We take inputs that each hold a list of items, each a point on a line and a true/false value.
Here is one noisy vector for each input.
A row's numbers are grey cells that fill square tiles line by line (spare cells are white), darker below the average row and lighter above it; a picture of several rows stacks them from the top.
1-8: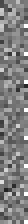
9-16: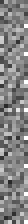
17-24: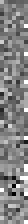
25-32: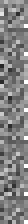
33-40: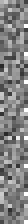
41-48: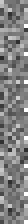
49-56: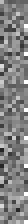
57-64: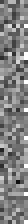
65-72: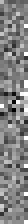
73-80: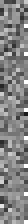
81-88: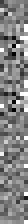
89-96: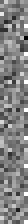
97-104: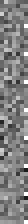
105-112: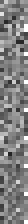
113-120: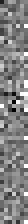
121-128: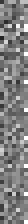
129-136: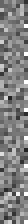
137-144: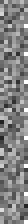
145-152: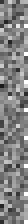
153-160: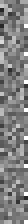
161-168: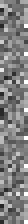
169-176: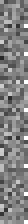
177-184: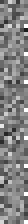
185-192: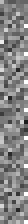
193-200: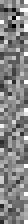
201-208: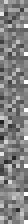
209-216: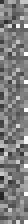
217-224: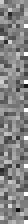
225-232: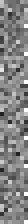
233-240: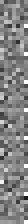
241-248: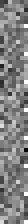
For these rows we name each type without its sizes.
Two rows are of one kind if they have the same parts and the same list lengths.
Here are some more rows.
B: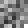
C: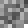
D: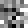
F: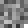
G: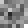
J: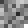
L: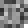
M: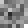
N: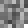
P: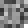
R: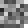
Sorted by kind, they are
B, C, J, N
D
F, G, L, M, P, R

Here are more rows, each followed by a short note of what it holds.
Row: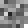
a list of one item
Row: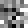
the empty list
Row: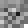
a list of two items
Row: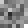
a list of one item
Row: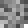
a list of two items
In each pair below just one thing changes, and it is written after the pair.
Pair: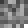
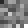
the true/false value in item 2 of the list
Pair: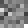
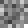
the true/false value in item 1 of the list
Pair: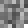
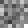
the true/false value in item 2 of the list
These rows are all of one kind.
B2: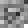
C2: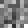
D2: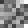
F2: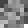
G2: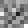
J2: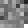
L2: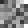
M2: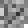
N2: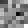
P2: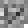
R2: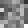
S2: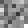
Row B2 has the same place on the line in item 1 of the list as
M2, P2, R2 and S2.
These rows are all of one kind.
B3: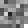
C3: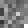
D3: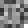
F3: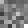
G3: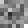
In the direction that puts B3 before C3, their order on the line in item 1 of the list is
D3, B3, G3, F3, C3.
